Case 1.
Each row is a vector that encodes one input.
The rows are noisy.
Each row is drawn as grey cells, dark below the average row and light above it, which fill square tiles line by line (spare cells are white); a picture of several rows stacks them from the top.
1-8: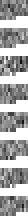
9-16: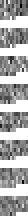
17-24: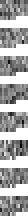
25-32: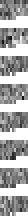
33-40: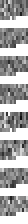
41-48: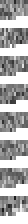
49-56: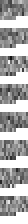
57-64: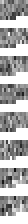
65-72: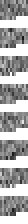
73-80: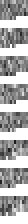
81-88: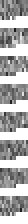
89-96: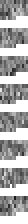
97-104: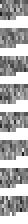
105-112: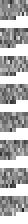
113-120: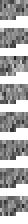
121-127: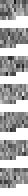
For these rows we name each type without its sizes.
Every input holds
either a point on a line, or a node of a tree and three true/false values.
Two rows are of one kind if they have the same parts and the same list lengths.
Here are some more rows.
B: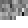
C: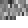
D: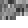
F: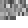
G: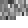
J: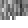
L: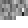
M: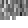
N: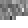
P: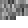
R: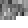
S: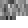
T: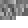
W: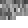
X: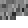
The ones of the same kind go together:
B, C, D, F, G, L, N, P, R, S, T, X
J, M, W

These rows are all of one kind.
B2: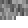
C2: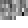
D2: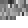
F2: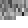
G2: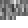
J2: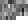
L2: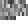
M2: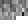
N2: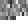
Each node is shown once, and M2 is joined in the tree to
B2 and N2.
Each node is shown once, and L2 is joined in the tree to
C2.
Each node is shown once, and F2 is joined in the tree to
D2.
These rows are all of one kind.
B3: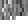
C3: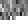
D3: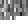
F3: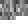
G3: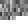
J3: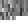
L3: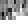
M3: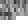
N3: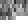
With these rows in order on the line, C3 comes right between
G3 and J3.
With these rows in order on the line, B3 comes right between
D3 and J3.
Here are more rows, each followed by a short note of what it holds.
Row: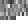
a node of a tree and three true/false values
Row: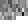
a node of a tree and three true/false values
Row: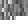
a point on a line
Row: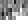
a point on a line
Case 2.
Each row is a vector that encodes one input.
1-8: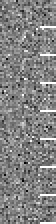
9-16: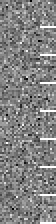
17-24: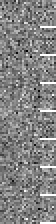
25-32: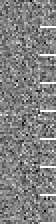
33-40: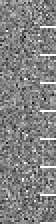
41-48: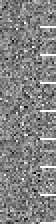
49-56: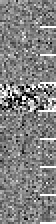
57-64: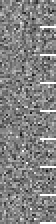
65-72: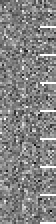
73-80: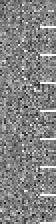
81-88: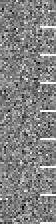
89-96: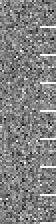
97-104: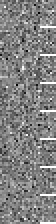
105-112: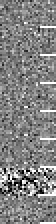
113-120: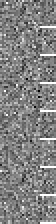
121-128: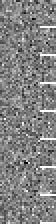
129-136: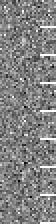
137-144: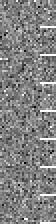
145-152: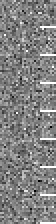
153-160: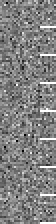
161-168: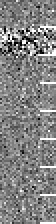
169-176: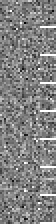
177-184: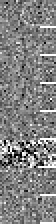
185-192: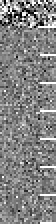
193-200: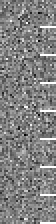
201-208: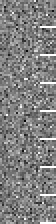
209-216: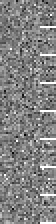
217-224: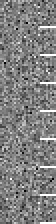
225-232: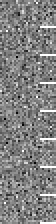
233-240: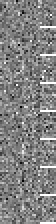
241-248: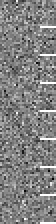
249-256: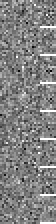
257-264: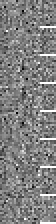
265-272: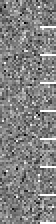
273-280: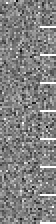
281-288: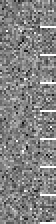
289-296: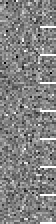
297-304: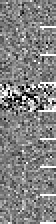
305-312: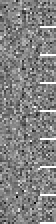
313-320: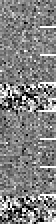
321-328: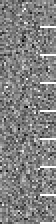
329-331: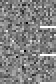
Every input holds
either a point on a 9-point circle, a point on a 13-point circle and a true/false value, or a fixed value.
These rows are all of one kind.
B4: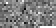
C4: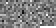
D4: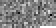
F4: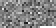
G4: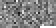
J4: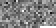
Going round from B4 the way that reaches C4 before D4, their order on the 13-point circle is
B4, C4, D4, J4, G4, F4.
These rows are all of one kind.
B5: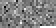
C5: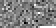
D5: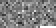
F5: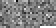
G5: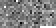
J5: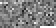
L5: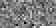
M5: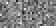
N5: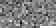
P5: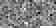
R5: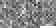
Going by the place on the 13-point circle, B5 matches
F5, M5 and P5.
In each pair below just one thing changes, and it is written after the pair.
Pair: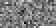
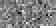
the true/false value
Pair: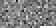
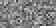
the place on the 9-point circle
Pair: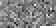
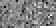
the place on the 13-point circle
